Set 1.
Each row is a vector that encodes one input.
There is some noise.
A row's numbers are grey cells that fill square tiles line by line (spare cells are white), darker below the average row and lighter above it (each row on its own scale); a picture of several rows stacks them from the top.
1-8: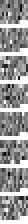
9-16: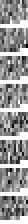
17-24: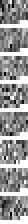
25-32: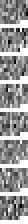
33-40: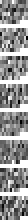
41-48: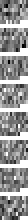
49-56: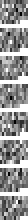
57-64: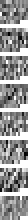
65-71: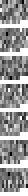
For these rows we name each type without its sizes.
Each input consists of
a point on a line and a true/false value.
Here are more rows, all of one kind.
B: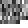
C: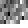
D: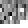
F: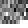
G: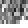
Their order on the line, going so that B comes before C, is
G, F, B, D, C.
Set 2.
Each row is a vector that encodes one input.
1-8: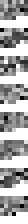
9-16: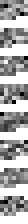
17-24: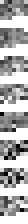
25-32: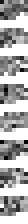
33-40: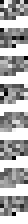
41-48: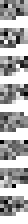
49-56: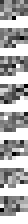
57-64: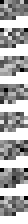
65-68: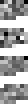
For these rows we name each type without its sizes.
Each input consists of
a point on a circle and a true/false value.
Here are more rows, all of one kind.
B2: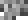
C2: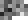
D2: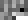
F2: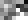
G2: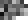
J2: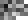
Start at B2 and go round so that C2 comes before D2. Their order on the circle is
B2, F2, C2, G2, J2, D2.
